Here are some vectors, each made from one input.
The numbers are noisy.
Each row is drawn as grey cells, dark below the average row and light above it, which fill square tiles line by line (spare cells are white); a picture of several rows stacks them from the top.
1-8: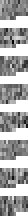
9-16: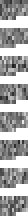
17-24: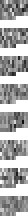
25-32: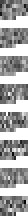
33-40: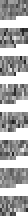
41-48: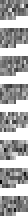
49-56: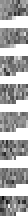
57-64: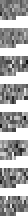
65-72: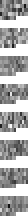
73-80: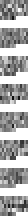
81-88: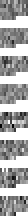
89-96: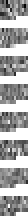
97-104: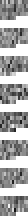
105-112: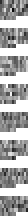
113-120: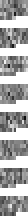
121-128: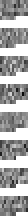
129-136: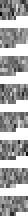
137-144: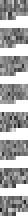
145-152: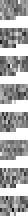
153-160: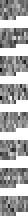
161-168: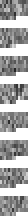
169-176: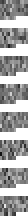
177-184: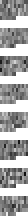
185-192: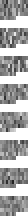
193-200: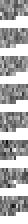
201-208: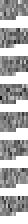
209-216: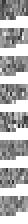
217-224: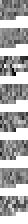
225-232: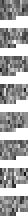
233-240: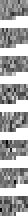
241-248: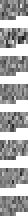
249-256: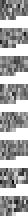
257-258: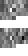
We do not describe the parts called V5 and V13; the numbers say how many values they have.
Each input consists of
one of 4 labels, together with either a true/false value and a value of V13, or a value of V5.
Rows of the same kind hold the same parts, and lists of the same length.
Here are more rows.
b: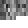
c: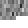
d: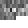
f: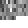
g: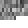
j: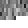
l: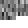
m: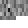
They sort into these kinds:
b, c, d, g, j
f, l, m

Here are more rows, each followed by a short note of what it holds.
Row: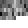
one of 4 labels and a value of V5
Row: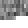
one of 4 labels, a true/false value and a value of V13
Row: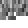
one of 4 labels, a true/false value and a value of V13
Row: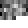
one of 4 labels and a value of V5
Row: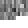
one of 4 labels, a true/false value and a value of V13
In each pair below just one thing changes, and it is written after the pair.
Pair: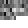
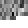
the value of V5
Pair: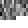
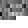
the label
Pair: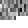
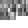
the value of V5
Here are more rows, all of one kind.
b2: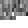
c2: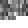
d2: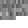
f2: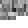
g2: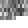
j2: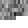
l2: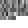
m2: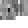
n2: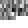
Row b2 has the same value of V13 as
d2 and g2.
